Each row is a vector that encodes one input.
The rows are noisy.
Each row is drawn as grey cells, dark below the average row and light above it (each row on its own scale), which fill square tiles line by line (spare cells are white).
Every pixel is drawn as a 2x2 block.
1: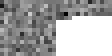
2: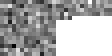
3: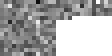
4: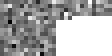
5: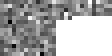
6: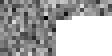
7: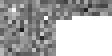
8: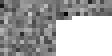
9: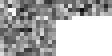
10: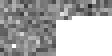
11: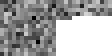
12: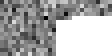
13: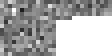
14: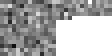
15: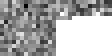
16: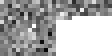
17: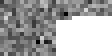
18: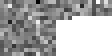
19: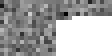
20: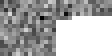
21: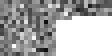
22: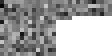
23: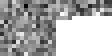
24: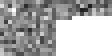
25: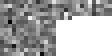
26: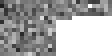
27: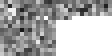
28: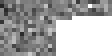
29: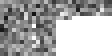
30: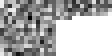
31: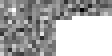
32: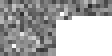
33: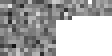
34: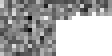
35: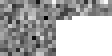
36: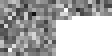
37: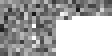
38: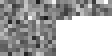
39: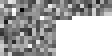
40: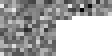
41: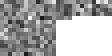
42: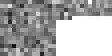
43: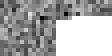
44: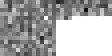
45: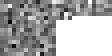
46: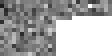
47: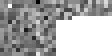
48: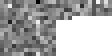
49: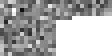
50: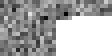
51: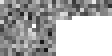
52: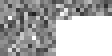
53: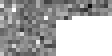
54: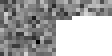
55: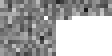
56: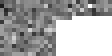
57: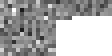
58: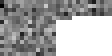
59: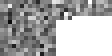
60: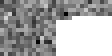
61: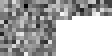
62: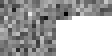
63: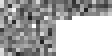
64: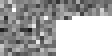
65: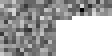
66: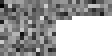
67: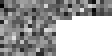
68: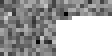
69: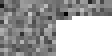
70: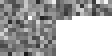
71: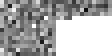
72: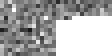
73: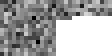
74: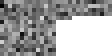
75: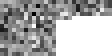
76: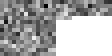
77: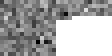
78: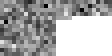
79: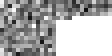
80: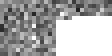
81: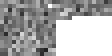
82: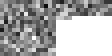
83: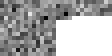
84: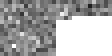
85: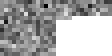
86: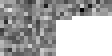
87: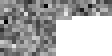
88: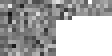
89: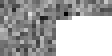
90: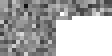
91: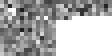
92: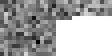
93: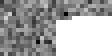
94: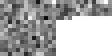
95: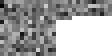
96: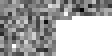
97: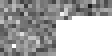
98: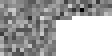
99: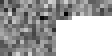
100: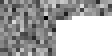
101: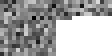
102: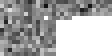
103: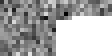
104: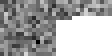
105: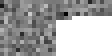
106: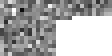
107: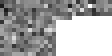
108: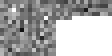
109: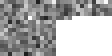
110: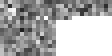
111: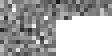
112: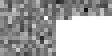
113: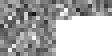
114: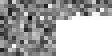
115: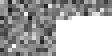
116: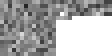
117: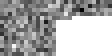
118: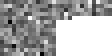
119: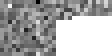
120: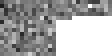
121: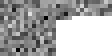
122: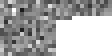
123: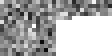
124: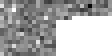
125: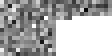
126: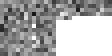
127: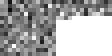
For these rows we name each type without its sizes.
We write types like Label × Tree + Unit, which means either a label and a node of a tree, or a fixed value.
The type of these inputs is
Bool × Label + Tree.
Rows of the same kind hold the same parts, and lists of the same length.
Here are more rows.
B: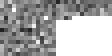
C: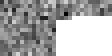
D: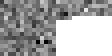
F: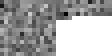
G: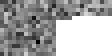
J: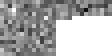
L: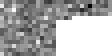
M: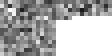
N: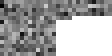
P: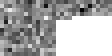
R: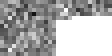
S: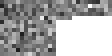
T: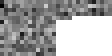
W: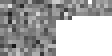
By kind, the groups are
B, J, L, M, P, R
C, D, F, G, N, S, T, W

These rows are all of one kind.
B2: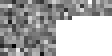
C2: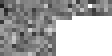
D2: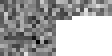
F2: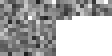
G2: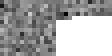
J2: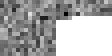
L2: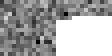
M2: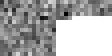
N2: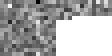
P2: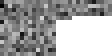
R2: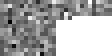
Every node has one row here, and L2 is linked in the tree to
D2 and G2.
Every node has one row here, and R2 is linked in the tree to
B2 and N2.
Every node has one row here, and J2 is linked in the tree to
F2, G2 and M2.
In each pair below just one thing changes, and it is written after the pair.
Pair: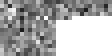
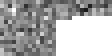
the label
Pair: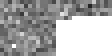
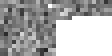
the label
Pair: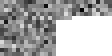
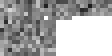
the true/false value
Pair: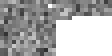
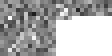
the label
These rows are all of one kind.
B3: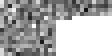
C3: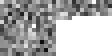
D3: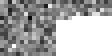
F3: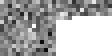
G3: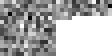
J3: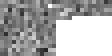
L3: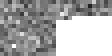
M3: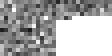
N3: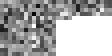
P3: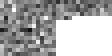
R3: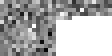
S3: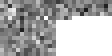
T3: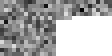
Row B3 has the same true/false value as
M3, P3 and S3.
